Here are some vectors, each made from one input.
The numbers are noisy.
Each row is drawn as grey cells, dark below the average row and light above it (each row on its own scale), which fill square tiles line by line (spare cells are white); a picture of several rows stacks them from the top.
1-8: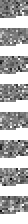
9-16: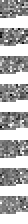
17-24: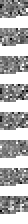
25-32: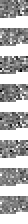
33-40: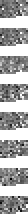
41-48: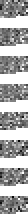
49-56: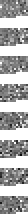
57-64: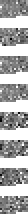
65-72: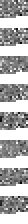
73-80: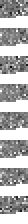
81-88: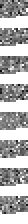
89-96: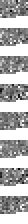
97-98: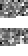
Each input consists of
a node of a 19-node tree.
